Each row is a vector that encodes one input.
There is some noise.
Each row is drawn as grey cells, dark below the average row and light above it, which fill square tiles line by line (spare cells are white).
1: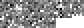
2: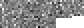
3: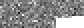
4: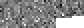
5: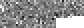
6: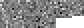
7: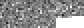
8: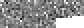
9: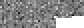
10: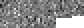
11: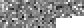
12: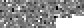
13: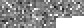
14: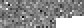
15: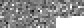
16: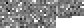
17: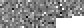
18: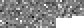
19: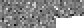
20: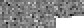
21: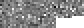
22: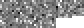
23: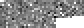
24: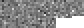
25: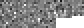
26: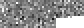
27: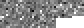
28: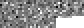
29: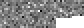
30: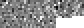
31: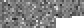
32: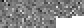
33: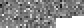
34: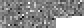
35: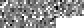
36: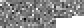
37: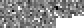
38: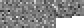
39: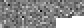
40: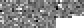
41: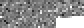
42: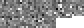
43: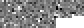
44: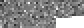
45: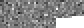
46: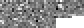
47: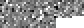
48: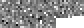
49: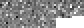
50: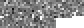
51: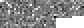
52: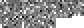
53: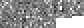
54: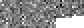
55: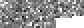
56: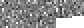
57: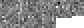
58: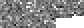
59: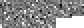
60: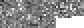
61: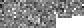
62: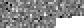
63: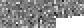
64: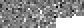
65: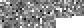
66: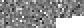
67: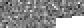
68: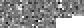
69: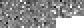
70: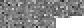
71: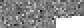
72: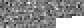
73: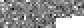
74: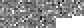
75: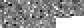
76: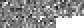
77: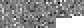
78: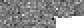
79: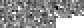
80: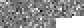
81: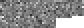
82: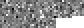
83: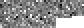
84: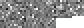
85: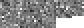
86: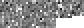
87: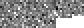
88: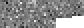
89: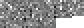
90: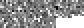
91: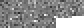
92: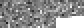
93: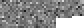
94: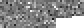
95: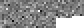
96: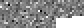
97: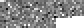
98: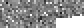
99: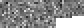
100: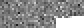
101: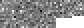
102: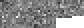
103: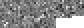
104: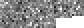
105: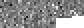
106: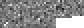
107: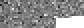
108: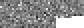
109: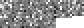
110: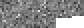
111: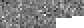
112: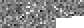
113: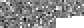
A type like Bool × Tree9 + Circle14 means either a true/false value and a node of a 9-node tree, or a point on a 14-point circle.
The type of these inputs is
Bool × Bool × Bool × (Label4 + Line5).
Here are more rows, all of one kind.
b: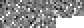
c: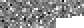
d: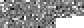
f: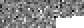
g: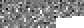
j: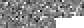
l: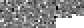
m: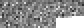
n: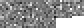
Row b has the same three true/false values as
d and l.
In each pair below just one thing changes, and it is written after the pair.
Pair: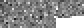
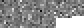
one of the three true/false values
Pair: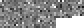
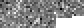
the place on the 5-point line
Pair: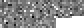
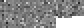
the place on the 5-point line
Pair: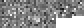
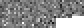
one of the three true/false values
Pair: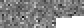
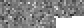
the place on the 5-point line
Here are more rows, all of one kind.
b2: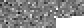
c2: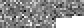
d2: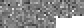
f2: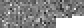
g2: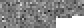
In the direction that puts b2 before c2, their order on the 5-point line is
b2, d2, g2, f2, c2.
